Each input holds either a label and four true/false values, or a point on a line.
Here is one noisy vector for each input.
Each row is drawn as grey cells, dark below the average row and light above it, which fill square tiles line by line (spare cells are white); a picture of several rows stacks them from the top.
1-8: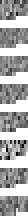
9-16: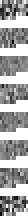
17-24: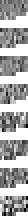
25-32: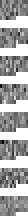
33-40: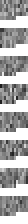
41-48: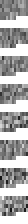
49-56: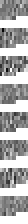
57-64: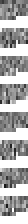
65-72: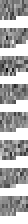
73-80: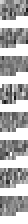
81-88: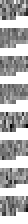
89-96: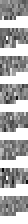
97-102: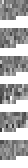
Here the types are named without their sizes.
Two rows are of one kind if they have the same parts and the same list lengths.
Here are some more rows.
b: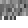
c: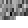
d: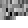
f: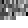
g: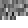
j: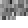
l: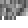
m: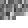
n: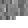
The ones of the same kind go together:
b, g, l
c, d, f, j, m, n

